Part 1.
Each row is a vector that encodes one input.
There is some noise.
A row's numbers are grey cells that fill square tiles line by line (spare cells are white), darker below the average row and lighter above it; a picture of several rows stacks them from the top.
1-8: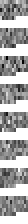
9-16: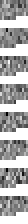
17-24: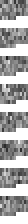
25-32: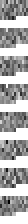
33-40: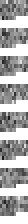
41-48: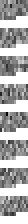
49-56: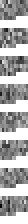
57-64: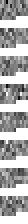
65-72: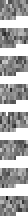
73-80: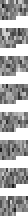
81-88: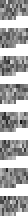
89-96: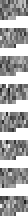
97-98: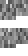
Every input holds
a true/false value, together with either a point on a 6-point line, or a point on a 7-point line.
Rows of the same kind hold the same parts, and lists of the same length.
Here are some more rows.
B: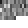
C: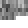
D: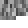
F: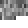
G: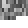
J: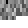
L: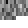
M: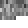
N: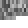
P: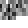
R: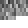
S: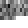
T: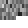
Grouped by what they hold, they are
B, F, G, M, P, R
C, D, J, L, N, S, T

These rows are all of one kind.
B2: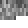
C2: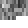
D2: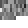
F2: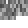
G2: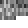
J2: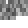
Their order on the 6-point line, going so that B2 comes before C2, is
D2, G2, B2, F2, J2, C2.
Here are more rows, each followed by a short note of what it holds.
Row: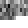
a point on a 7-point line and a true/false value
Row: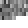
a point on a 7-point line and a true/false value
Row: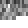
a point on a 6-point line and a true/false value
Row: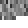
a point on a 7-point line and a true/false value
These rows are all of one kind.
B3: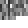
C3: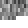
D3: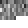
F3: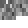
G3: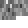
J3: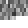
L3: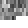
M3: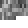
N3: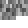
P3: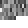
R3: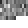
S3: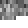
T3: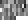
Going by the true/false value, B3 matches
F3, G3, J3 and N3.
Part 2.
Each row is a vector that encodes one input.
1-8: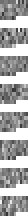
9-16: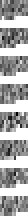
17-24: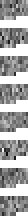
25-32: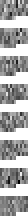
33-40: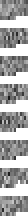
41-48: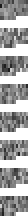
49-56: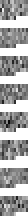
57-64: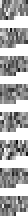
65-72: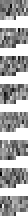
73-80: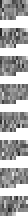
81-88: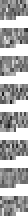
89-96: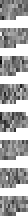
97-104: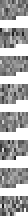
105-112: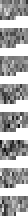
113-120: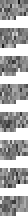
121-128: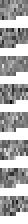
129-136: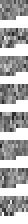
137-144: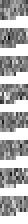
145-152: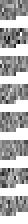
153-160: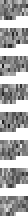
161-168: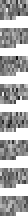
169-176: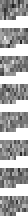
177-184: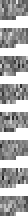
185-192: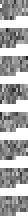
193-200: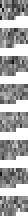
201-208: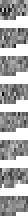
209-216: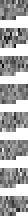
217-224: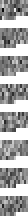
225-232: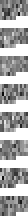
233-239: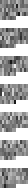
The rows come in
2 kinds.
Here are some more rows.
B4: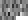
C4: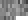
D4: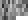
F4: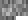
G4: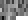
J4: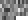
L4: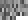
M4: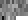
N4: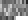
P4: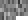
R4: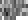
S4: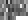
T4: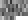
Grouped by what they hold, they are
B4, L4, R4, S4, T4
C4, D4, F4, G4, J4, M4, N4, P4

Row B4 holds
a point on each of two 19-point circles and a node of a 16-node tree.
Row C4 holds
a point on a 19-point circle and a node of a 16-node tree.
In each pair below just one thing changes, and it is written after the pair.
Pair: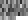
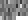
the place on one of the two 19-point circles
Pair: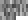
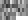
the node of the tree
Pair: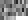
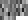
the node of the tree
